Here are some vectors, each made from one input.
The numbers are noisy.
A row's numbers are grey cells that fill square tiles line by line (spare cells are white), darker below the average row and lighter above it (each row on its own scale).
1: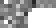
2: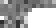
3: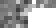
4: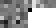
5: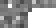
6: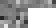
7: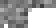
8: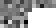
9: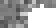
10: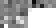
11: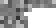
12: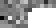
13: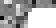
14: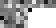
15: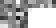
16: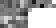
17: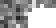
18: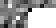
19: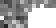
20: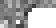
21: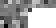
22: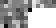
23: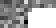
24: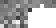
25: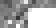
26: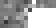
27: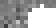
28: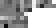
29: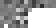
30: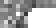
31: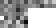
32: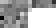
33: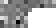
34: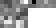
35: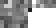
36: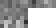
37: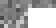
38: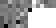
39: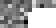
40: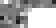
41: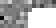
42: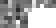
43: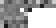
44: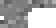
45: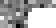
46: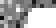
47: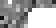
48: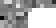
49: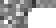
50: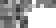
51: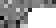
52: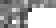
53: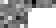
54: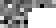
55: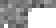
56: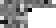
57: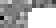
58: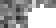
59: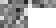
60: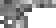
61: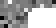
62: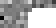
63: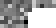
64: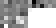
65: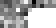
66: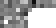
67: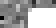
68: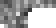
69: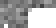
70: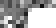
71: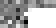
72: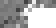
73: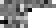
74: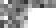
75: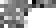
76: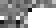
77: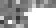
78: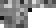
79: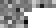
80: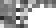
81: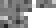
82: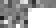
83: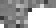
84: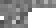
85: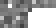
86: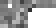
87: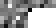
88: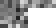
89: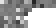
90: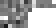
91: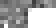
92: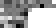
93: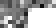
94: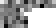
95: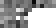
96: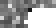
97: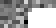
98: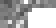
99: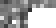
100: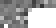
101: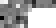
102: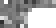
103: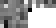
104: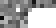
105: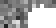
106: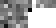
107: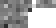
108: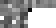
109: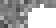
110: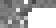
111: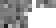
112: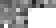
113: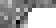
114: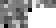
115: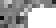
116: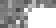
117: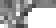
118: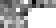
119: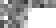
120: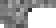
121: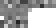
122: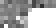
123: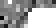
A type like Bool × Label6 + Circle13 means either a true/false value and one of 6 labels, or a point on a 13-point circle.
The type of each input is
Circle9 × Circle9 × Label9.
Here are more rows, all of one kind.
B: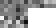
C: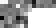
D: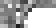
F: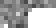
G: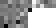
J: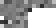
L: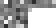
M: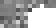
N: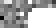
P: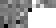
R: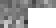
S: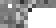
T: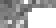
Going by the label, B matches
F and R.
